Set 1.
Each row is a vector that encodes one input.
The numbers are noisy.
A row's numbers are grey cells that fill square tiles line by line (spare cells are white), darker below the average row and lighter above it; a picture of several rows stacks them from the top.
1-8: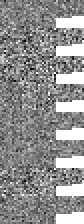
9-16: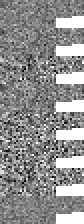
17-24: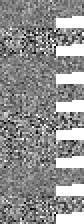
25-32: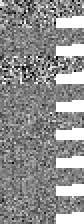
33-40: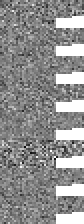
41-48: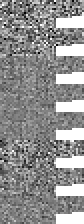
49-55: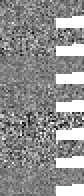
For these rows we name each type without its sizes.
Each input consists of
either a label, or a point on a line.
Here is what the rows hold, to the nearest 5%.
About 30% of them hold a label. The rest hold a point on a line.
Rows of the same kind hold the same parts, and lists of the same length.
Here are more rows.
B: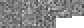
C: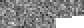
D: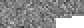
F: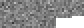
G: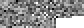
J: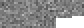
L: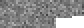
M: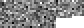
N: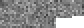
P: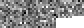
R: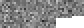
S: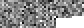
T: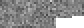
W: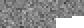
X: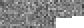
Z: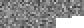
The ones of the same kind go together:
B, C, D, F, J, L, M, N, R, T, W, X, Z
G, P, S

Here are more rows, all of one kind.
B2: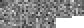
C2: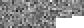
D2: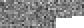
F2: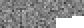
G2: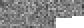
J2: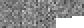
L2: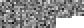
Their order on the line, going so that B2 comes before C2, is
D2, L2, G2, B2, J2, F2, C2.
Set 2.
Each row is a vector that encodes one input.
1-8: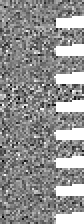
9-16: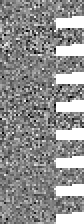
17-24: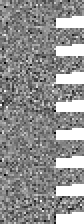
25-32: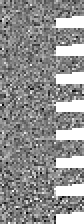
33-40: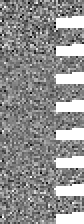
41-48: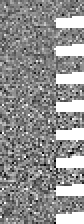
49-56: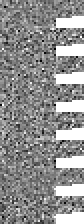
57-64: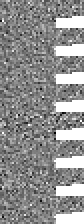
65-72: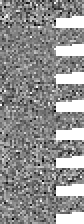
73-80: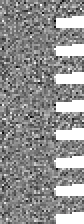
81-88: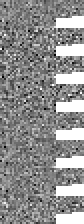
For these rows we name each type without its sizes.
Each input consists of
a true/false value, together with either a point on a circle, or a fixed value.
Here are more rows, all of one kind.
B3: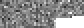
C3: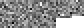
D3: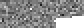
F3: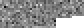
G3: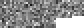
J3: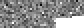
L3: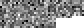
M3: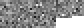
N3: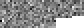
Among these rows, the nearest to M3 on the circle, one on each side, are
B3 and D3.
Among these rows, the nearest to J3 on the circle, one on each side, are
B3 and N3.
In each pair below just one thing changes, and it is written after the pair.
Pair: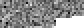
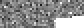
the true/false value
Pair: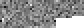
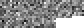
the true/false value
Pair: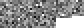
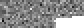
the true/false value
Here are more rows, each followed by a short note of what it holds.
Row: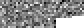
a true/false value
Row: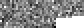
a true/false value
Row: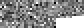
a true/false value
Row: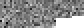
a point on a circle and a true/false value
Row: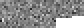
a point on a circle and a true/false value
